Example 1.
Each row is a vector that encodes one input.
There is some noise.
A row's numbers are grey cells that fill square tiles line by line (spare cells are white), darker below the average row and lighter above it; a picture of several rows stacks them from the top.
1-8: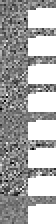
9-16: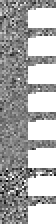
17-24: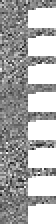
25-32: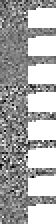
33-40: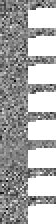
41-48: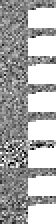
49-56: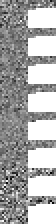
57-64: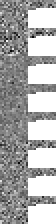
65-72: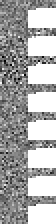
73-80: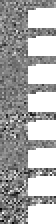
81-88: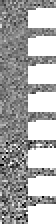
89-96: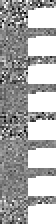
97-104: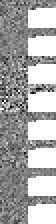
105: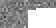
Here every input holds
a list of up to two points on a 10-point line.
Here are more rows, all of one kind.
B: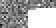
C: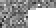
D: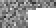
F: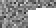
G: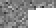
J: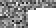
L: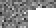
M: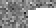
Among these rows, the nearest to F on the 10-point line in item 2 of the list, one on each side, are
D and J.
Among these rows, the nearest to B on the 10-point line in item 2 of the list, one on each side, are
C and G.
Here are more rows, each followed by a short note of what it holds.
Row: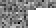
a list of two items
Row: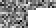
a list of two items
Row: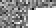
a list of one item
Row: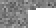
a list of two items
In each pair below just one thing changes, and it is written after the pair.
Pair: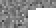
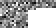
the place on the 10-point line in item 2 of the list
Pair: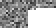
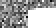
the place on the 10-point line in item 2 of the list
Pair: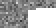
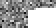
the place on the 10-point line in item 2 of the list
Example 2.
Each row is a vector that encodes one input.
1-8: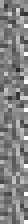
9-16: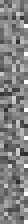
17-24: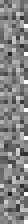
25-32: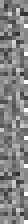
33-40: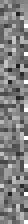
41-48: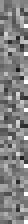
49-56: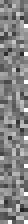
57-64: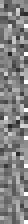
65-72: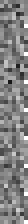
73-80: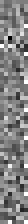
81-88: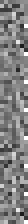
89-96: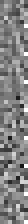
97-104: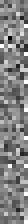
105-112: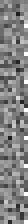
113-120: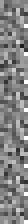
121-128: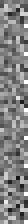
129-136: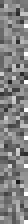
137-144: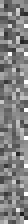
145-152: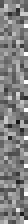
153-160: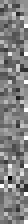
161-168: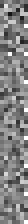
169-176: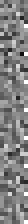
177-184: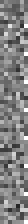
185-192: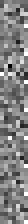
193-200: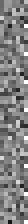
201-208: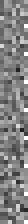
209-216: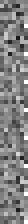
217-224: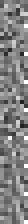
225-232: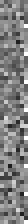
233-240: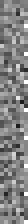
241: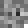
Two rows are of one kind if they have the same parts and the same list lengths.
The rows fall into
3 kinds.
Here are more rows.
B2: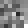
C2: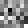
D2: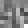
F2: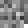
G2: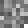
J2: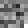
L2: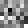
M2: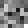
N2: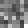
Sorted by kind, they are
B2, G2, J2, M2, N2
C2, L2
D2, F2

